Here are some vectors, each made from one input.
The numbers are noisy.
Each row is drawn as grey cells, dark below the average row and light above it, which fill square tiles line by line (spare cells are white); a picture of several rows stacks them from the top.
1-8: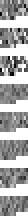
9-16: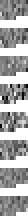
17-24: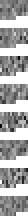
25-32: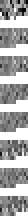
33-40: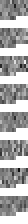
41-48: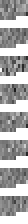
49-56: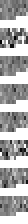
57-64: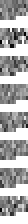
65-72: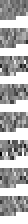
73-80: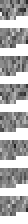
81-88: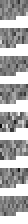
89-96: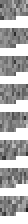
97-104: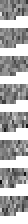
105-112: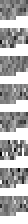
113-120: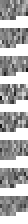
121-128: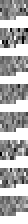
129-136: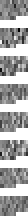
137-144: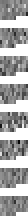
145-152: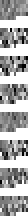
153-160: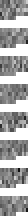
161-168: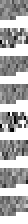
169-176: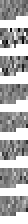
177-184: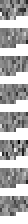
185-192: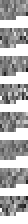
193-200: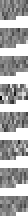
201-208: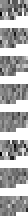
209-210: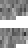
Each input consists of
a true/false value, together with either a point on a 10-point circle, or a fixed value.
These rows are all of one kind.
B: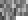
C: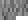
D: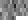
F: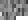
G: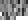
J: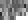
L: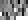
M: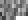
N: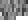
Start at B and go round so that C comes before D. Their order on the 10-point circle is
B, M, C, N, F, D, G, L, J.
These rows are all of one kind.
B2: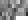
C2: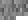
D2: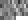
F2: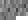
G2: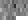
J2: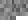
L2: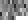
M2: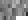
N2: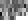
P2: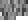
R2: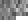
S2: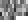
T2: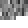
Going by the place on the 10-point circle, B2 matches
C2, M2 and P2.
